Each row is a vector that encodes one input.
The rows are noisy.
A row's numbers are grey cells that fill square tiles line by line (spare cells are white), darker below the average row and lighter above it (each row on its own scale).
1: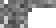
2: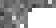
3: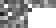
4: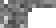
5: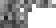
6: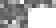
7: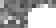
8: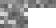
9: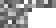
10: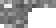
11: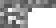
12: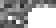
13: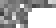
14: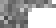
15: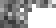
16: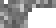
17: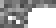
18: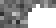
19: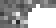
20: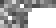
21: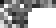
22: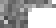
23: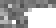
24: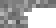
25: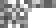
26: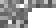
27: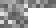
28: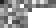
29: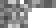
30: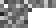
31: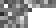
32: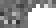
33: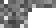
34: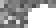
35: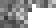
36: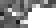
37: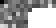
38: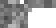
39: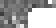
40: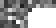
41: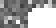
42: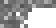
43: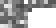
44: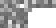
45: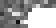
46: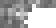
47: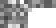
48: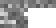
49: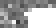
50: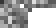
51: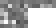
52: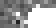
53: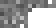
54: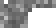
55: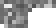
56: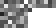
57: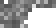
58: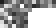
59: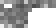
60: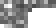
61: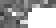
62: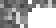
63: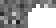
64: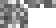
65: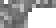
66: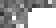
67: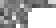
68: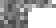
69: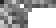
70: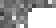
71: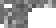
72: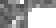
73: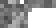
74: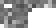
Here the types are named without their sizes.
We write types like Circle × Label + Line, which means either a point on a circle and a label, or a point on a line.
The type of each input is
Label.
